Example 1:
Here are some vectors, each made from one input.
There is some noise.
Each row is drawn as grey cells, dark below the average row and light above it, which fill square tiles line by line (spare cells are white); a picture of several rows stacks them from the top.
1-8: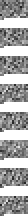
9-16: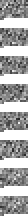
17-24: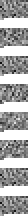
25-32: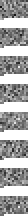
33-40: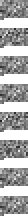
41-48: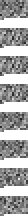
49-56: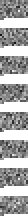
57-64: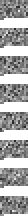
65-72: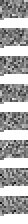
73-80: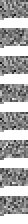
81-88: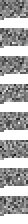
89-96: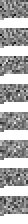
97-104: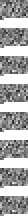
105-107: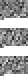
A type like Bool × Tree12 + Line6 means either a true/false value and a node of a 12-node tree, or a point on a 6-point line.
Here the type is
Circle8.
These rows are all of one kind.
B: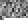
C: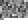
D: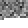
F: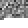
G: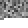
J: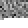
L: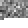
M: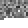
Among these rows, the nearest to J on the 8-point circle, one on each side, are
F and L.
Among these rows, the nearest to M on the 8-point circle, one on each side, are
F and G.
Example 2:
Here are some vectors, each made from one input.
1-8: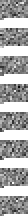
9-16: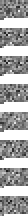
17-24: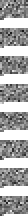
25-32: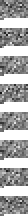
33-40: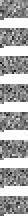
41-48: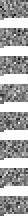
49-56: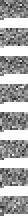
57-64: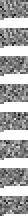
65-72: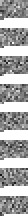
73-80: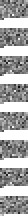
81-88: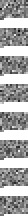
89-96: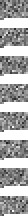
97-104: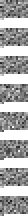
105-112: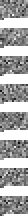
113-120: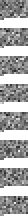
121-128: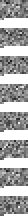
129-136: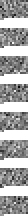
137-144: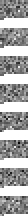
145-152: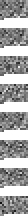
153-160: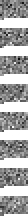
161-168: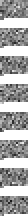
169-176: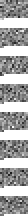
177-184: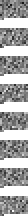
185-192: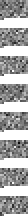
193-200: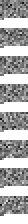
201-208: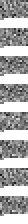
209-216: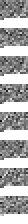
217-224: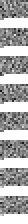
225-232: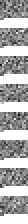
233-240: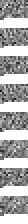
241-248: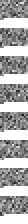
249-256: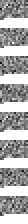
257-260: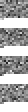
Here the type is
Circle16.
